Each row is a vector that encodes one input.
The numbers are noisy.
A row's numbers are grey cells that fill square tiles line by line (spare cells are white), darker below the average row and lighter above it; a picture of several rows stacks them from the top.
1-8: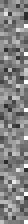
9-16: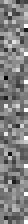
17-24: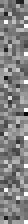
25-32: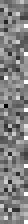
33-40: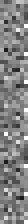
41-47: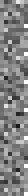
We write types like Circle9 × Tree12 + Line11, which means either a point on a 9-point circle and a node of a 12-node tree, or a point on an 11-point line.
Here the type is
Bool × Label6.
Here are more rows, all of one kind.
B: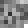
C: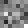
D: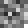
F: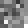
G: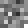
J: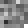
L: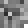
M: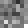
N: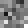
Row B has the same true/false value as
C and J.
